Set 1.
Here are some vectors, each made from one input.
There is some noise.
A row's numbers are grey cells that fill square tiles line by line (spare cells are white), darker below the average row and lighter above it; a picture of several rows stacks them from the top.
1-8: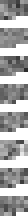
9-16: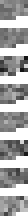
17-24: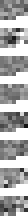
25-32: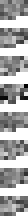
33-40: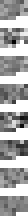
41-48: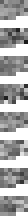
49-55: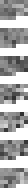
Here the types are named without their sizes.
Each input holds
a list of points on a line.
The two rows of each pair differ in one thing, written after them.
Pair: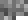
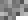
the place on the line in item 2 of the list
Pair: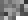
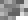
the place on the line in item 2 of the list
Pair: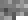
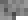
the place on the line in item 1 of the list
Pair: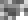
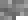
the place on the line in item 2 of the list
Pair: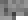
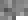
the place on the line in item 1 of the list
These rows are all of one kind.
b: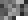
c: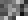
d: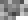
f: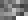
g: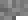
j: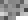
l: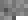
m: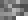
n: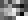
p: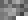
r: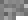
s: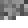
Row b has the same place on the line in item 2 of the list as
f, l and p.
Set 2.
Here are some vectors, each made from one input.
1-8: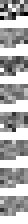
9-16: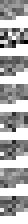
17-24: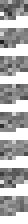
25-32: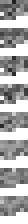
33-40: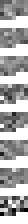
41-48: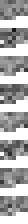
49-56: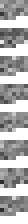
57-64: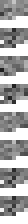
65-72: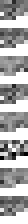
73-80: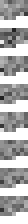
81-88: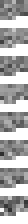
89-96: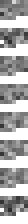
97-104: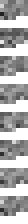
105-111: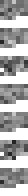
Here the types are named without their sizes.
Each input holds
a list of points on a line.
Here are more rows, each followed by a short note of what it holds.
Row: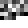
the empty list
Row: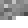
a list of two items
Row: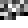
the empty list
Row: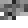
a list of one item
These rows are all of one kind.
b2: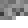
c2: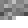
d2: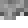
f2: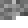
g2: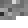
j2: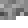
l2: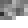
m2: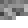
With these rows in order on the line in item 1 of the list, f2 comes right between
c2 and g2.
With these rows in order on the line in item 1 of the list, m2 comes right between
b2 and l2.
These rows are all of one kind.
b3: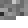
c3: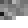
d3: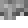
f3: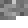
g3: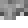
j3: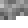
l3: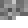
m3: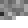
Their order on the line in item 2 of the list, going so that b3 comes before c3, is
b3, c3, m3, l3, g3, d3, j3, f3.
